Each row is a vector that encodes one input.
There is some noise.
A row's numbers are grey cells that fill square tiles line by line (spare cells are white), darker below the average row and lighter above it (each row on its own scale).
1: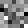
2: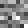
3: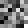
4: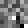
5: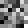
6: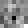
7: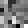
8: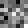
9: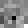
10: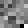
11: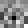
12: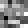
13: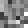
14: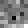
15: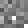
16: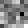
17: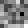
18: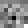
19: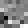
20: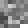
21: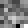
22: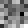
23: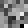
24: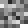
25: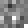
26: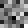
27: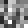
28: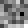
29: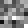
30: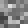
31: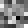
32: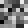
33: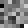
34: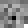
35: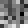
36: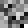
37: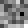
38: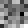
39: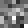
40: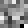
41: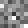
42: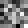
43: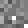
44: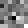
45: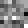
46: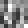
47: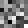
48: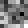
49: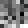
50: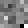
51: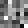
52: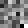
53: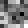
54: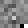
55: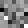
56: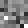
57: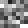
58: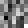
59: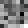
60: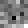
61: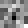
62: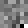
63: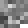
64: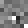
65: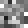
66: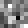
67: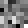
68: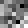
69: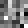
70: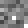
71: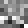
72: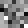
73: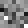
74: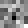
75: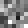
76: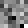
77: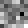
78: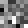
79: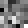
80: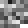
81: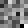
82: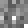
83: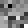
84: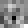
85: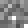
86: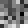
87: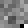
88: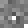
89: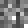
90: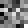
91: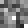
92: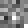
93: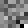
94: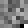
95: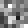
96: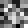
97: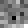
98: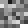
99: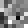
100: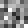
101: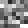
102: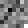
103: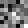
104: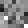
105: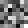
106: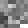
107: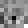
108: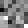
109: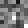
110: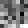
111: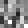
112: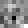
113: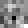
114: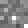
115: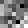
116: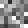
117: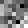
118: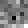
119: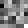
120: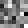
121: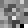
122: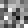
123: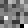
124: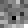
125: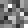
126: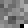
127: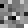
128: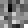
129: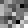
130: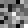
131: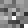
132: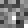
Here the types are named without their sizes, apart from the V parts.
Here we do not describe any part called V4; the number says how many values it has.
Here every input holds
a list of items, each a true/false value and a value of V4.
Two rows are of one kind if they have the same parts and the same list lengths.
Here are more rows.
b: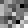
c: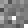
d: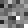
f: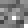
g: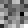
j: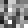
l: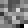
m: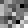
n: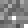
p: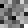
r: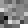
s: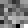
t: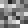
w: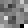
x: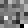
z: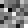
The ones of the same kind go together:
b, m
c, d, f, l, n, p, s, w, x, z
g
j, r, t

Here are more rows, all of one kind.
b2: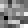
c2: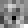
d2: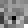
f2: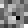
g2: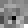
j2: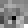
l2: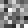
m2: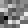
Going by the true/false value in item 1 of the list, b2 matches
f2 and m2.
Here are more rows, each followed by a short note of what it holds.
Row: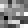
a list of two items
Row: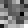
a list of one item
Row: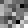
the empty list
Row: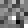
a list of three items
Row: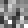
a list of two items
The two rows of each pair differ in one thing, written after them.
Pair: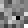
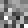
the true/false value in item 1 of the list
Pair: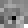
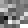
the true/false value in item 1 of the list
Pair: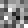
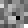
the true/false value in item 1 of the list
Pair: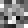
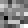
the value of V4 in item 1 of the list
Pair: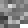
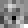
the true/false value in item 1 of the list
